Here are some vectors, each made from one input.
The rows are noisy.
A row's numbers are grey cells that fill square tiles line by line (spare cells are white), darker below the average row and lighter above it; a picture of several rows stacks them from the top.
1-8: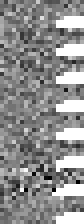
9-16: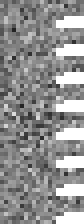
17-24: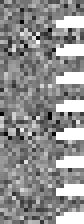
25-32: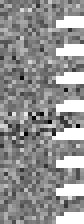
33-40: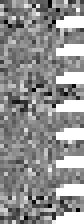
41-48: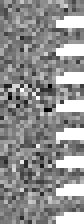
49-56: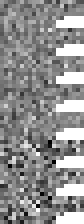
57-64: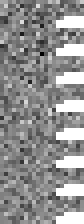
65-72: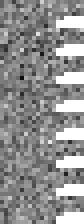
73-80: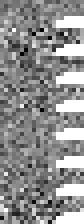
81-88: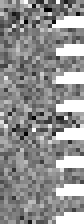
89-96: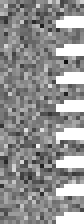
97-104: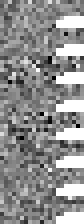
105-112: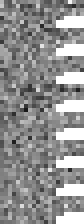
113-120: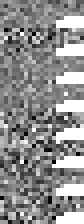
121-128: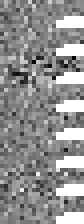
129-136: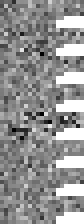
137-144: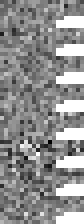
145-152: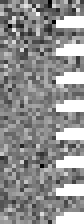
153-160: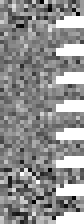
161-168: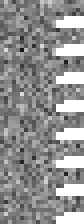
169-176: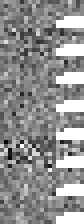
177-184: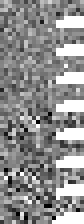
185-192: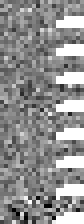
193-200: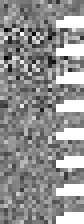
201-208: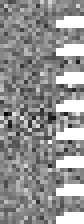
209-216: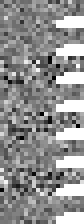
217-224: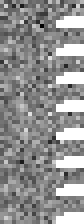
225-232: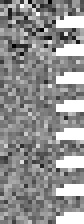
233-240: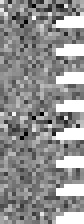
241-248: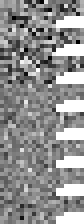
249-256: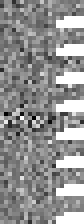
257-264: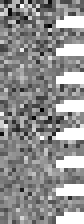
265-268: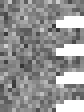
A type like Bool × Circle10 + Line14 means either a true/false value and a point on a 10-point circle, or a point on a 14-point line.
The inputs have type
(Bool × Bool × Bool × Bool + Unit) × (Line6 + Tree7) + Line10 + Tree9.
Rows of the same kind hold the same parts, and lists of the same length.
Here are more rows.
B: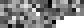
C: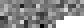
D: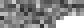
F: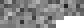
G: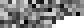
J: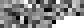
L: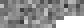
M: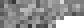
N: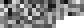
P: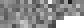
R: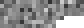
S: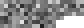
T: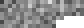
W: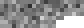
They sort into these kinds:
B, N
C, S
D
F, L, R, W
G, J
M, P, T

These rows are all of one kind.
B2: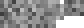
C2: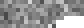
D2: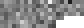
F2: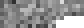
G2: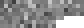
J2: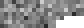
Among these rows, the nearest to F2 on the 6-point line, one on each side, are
G2 and J2.
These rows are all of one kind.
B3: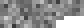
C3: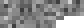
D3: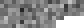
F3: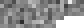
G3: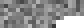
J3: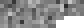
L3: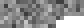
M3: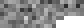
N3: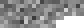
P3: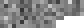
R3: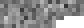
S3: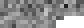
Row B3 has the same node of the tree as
C3, G3 and P3.
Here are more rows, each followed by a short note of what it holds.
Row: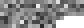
a point on a 6-point line
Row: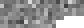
a node of a 7-node tree and four true/false values
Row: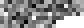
a node of a 9-node tree
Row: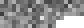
a node of a 7-node tree and four true/false values
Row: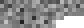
a node of a 7-node tree and four true/false values
